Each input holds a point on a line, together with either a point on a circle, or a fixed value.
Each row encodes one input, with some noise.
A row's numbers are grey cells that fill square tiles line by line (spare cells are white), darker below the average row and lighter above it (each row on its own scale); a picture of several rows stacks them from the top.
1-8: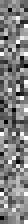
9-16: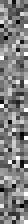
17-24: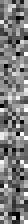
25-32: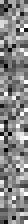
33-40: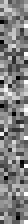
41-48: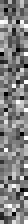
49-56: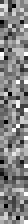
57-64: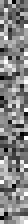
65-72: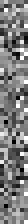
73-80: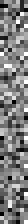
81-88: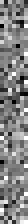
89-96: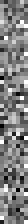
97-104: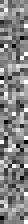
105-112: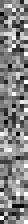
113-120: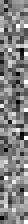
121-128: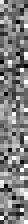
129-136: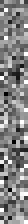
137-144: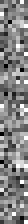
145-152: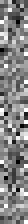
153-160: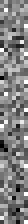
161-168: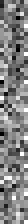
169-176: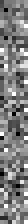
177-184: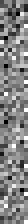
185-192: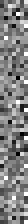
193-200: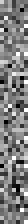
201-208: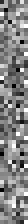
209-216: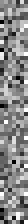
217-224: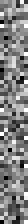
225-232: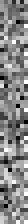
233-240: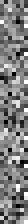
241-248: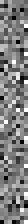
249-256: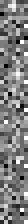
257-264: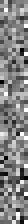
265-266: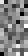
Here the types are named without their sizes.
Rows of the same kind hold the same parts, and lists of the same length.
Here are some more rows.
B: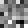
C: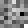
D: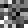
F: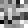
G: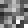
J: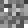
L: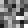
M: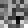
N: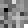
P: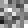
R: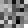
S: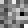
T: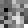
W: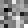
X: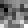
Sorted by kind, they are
B, C, D, G, L, M, N, R, S, T, W, X
F, J, P

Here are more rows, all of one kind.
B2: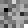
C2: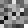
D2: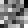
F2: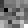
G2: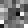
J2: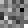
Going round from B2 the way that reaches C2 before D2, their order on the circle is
B2, C2, F2, G2, J2, D2.
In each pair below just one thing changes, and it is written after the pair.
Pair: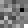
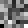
the place on the line
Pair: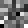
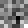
the place on the line
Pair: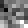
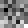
the place on the circle
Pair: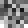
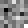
the place on the circle
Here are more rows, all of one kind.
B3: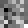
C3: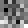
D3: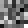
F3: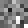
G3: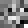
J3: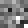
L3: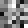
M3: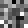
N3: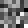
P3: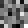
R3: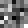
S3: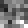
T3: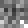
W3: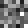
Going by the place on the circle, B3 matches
F3, G3 and J3.
